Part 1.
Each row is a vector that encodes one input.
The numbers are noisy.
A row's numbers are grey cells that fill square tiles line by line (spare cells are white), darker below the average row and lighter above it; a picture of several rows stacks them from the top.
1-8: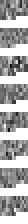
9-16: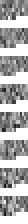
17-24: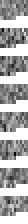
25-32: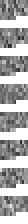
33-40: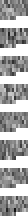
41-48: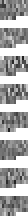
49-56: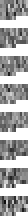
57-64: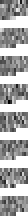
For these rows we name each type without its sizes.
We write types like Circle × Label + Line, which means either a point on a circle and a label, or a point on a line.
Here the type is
Circle.
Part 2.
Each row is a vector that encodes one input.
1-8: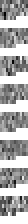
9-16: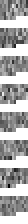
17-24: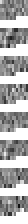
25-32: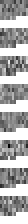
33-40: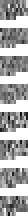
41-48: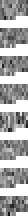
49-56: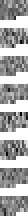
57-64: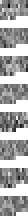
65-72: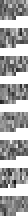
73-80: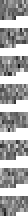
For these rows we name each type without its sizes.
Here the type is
Circle.
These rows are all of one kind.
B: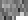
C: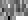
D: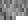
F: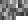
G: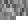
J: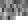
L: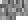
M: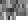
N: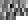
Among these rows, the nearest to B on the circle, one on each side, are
C and D.
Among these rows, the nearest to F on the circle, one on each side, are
M and N.
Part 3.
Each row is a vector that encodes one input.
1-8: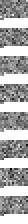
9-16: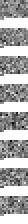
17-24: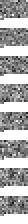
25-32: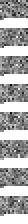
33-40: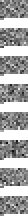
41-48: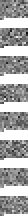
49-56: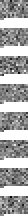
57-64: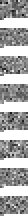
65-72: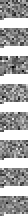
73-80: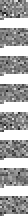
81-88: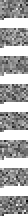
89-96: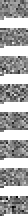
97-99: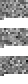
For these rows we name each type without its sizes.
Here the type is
Line.
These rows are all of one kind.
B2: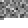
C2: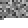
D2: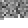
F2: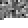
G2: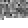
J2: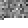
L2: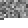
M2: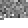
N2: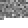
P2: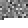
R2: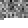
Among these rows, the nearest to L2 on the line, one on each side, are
M2 and P2.
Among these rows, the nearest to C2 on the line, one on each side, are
B2 and F2.
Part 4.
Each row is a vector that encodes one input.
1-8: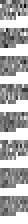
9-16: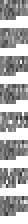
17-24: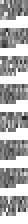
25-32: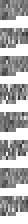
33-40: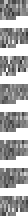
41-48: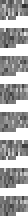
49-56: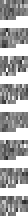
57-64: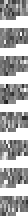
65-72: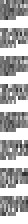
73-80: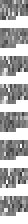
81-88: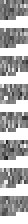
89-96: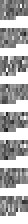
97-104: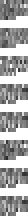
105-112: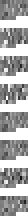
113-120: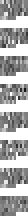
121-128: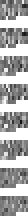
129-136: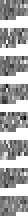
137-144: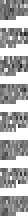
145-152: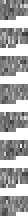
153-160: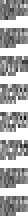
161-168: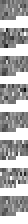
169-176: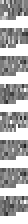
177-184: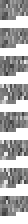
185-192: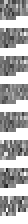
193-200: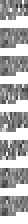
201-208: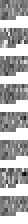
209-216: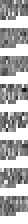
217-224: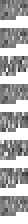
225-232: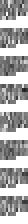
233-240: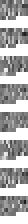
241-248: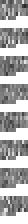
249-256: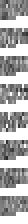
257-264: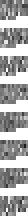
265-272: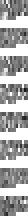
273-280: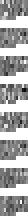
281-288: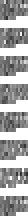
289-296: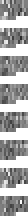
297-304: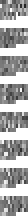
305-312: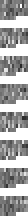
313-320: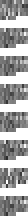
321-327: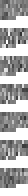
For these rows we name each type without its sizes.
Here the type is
Bool × Bool × Bool.
